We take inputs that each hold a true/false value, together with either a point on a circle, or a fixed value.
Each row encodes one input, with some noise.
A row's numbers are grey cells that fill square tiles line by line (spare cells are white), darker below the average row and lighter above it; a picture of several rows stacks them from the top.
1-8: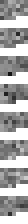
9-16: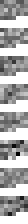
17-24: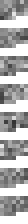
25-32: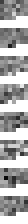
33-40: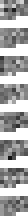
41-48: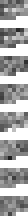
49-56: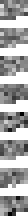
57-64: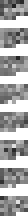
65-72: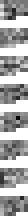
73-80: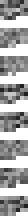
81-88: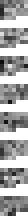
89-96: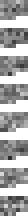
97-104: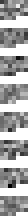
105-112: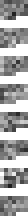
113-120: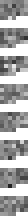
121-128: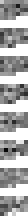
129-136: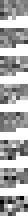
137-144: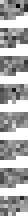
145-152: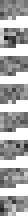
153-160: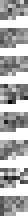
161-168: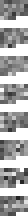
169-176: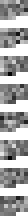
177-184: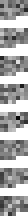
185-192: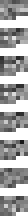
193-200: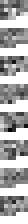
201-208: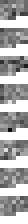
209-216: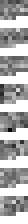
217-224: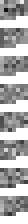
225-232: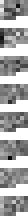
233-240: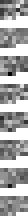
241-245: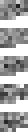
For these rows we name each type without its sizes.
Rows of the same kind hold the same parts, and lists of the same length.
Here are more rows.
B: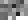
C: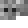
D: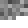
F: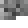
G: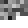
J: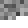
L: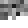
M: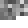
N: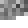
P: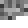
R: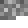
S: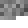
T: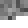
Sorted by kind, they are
B, F, L
C, D, G, J, M, N, P, R, S, T

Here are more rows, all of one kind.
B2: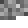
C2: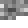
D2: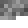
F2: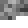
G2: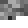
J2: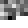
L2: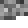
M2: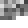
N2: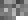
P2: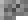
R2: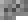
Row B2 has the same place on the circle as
F2, G2, J2 and L2.
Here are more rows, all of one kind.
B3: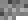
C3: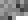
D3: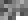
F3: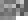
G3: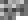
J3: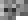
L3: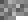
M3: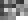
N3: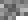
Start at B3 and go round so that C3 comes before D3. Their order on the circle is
B3, F3, J3, N3, G3, L3, C3, M3, D3.
